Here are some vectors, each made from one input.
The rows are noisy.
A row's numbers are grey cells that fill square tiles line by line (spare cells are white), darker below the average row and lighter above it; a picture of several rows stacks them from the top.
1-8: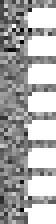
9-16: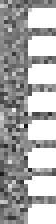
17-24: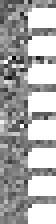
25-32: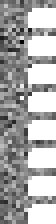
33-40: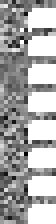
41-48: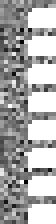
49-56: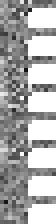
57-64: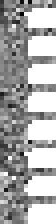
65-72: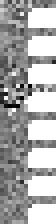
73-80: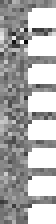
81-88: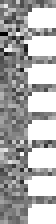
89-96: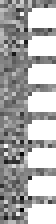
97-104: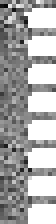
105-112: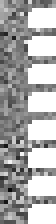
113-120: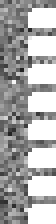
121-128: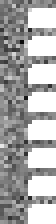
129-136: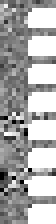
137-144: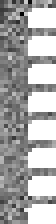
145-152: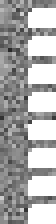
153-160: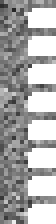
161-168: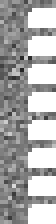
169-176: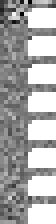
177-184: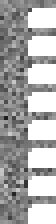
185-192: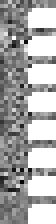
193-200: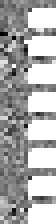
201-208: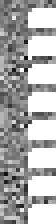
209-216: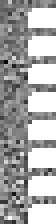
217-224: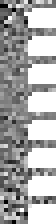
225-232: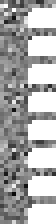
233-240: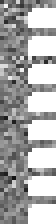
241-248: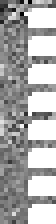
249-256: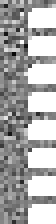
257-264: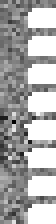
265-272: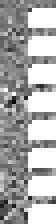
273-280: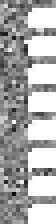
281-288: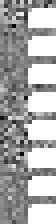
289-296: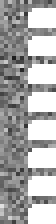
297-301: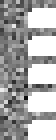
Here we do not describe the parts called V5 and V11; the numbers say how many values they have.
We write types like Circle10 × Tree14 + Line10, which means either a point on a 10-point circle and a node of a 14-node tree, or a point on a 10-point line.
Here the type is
Bool × Bool × Bool × Bool + (Tree8 + V11) × V5.
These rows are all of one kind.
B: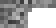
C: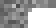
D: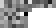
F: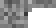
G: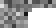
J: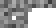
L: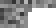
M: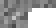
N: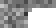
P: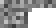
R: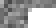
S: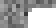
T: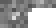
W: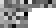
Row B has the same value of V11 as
F, G and L.
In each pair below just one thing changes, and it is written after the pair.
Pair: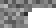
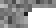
the value of V5
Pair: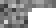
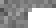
the value of V5
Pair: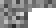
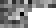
the value of V5
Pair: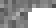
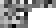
the value of V11
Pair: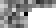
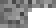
the value of V5
